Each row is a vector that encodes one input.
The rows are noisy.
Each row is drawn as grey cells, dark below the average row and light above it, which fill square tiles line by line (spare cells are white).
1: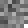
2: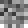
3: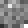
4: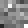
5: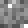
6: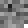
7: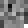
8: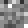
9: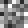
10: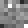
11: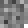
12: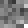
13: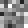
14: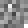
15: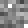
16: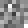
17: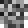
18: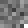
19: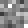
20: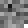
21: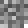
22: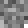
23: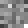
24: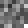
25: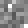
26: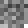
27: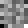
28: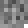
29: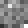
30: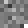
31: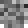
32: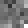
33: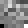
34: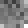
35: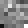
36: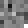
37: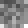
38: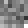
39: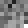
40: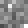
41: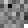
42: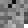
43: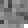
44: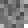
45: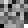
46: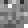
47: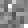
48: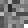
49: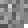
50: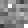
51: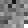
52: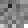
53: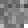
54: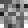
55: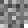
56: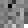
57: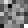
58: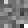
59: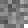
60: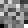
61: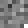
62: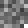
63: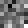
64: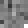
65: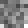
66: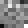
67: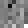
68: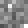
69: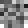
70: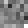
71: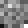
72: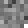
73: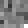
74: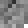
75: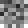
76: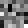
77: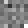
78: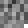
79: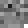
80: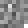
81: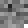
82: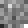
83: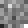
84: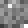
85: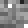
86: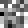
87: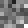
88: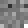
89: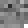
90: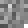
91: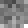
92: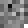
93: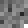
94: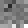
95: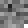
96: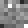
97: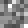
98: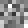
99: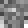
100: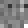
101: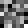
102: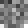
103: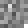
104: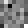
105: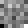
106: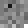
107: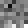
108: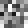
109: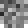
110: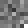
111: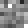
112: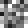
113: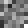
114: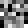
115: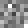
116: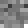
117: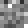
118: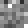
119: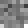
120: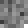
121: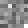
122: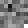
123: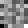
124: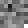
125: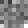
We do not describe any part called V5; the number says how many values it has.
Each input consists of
either a point on a 7-point line, or a point on a 12-point line and a value of V5.
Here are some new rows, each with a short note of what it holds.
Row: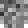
a point on a 12-point line and a value of V5
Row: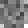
a point on a 12-point line and a value of V5
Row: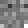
a point on a 12-point line and a value of V5
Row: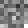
a point on a 12-point line and a value of V5
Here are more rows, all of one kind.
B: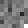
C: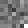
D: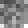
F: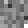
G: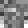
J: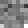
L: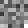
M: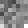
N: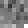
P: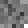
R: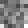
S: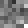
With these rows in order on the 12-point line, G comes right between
L and M.
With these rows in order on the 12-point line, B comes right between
P and R.
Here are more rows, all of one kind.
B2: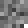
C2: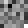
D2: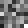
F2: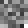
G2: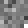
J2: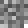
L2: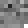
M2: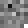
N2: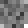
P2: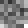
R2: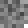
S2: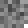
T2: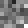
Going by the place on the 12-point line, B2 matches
D2, F2, P2 and T2.
